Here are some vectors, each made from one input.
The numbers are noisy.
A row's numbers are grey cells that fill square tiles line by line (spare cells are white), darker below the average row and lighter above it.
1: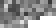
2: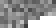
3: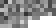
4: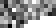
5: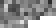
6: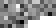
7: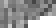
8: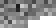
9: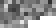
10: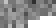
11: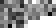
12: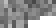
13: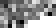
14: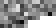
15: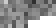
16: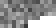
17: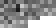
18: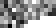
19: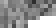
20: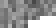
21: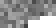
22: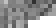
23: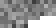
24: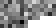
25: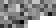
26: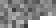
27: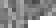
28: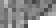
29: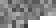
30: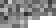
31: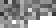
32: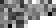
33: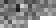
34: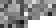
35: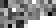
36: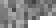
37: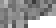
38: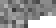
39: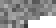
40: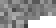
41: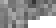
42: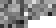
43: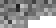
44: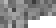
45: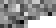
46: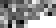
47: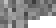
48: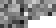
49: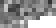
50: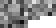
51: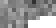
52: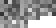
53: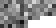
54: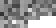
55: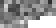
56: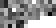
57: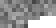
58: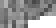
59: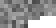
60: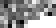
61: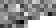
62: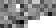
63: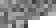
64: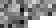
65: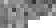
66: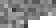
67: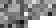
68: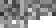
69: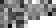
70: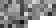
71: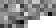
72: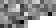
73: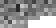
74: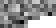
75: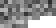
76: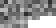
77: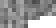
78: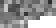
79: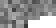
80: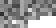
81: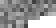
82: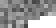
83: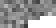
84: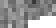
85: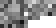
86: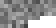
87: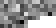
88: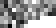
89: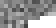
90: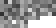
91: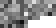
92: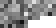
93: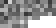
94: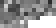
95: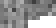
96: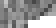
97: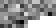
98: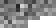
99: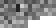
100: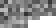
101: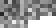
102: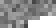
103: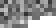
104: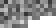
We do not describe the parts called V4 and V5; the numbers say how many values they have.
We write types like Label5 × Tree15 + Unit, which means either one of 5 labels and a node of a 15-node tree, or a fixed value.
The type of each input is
(Bool × V5 + V4) × (Line3 × Line3 + Unit).
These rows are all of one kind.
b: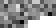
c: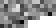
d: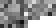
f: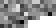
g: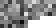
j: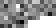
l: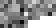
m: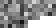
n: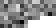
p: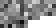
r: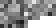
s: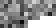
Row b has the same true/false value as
c, f, j and n.
